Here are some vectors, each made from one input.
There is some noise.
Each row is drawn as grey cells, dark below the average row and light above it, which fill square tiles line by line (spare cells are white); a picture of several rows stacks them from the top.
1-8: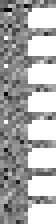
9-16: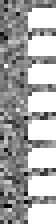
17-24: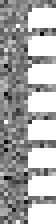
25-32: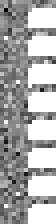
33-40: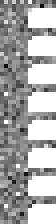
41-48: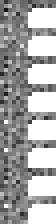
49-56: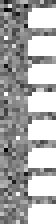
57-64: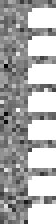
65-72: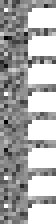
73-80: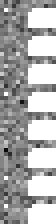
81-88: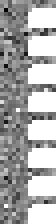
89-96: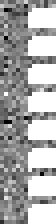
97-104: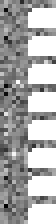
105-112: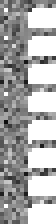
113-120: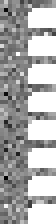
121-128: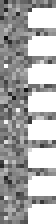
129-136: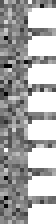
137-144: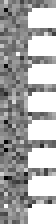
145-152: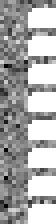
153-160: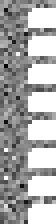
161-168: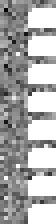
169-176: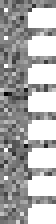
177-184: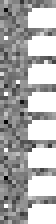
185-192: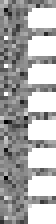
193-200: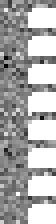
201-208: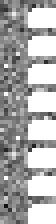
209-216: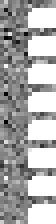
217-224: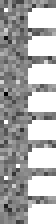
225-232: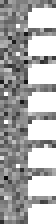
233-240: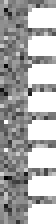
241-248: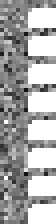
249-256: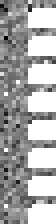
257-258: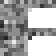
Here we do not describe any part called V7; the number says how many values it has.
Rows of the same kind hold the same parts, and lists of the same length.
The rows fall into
4 kinds.
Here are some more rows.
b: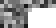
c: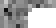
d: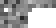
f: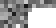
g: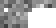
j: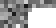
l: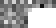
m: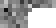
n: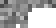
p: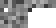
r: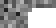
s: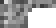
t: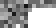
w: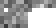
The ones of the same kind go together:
b, f, j, t
c, g, r, w
d, l, n
m, p, s

